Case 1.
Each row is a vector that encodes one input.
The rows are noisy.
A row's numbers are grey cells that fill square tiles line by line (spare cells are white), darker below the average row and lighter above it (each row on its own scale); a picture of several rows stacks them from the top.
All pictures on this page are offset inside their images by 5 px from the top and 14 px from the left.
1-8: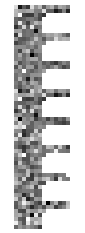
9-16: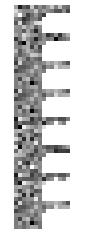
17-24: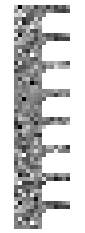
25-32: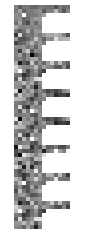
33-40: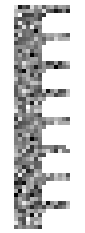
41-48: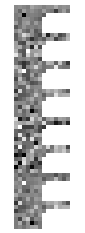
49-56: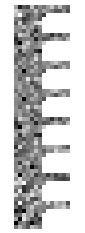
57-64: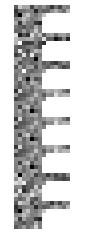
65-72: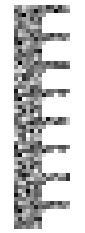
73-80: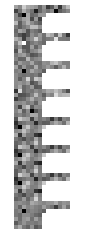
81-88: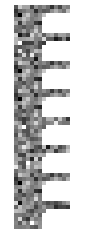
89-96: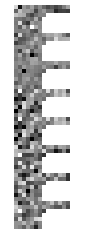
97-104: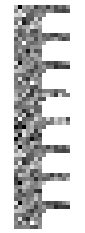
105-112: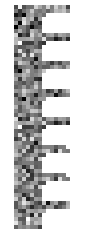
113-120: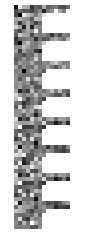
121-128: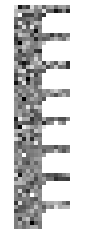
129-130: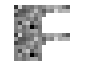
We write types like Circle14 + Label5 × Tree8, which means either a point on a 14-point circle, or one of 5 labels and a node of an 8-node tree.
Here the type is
Bool × Bool × Bool × Bool + Unit.
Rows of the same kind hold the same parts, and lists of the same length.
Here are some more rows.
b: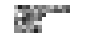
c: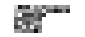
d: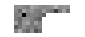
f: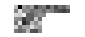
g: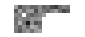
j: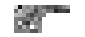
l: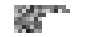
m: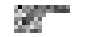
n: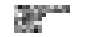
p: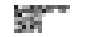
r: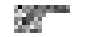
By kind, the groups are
b, c, d, f, g, j, m, n, p, r
l

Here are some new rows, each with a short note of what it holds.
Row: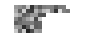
a fixed value
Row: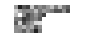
four true/false values
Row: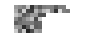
a fixed value
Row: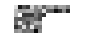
four true/false values
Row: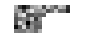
four true/false values
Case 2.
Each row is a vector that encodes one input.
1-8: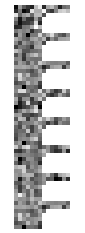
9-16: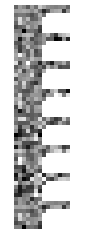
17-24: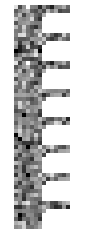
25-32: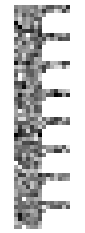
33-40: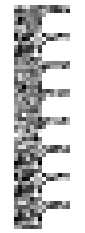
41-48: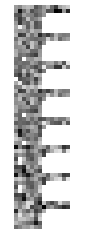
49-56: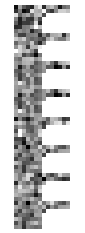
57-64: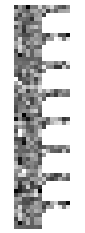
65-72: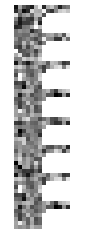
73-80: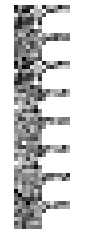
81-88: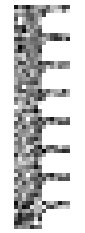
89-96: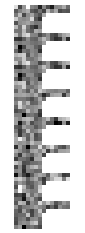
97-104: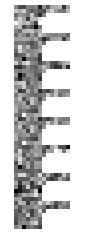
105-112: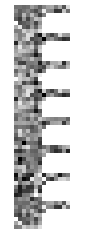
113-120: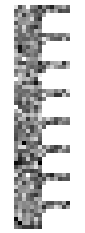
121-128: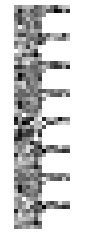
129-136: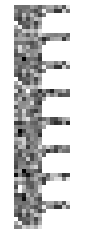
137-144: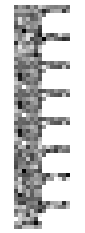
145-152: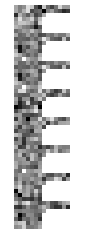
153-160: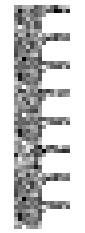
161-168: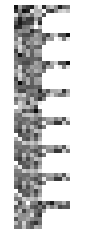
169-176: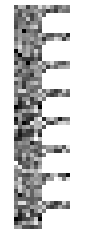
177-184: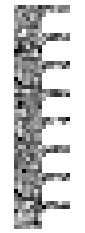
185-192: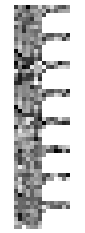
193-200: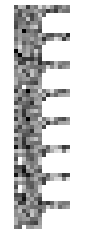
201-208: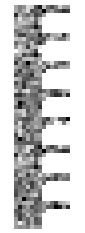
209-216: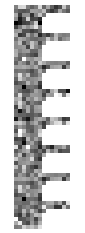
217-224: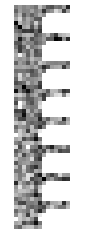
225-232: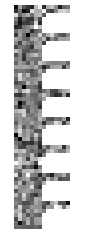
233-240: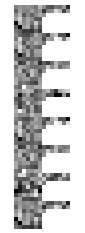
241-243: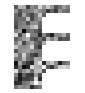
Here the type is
Bool × Bool × Bool × Bool.
